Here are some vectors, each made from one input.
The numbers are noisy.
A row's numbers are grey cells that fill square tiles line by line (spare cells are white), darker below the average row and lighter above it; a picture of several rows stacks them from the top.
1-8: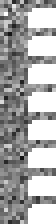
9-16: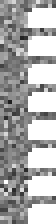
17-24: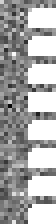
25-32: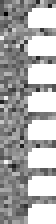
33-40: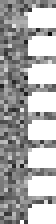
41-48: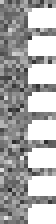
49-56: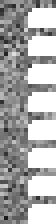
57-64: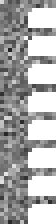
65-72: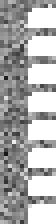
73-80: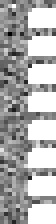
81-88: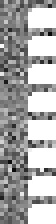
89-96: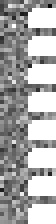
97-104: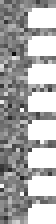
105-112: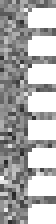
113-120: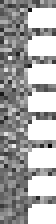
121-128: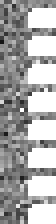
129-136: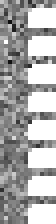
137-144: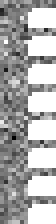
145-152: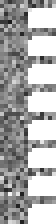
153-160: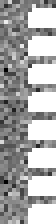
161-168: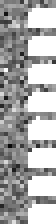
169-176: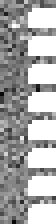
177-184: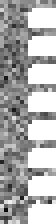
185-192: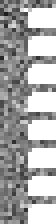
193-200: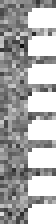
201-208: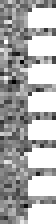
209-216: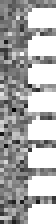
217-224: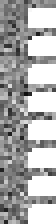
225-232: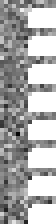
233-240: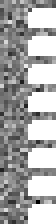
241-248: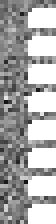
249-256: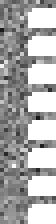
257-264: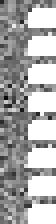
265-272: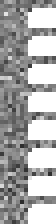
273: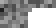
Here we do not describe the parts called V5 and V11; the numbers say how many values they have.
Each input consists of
a node of a 9-node tree, a node of a 10-node tree and a value of V11, together with either a node of a 10-node tree, or a value of V5.
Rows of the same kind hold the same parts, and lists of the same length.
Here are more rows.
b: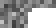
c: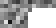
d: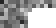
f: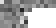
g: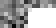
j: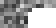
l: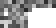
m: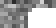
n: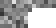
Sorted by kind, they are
b, f, g, j, m
c, d, l, n

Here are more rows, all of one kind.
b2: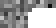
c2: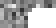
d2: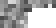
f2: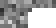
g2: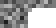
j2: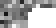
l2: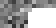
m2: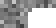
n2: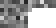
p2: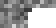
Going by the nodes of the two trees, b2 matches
c2, j2 and n2.
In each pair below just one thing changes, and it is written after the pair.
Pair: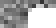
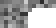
the value of V5
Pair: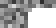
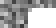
the value of V5
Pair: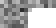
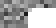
the node of one of the two trees
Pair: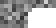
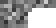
the node of one of the two trees
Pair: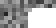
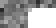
the value of V5
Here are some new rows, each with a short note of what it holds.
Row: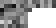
a node of a 9-node tree, a node of a 10-node tree, a value of V5 and a value of V11
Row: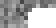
a node of a 9-node tree, a node of a 10-node tree, a value of V5 and a value of V11
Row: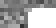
a node of a 9-node tree, a node of a 10-node tree, a value of V5 and a value of V11
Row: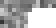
a node of a 9-node tree, a node of each of two 10-node trees and a value of V11
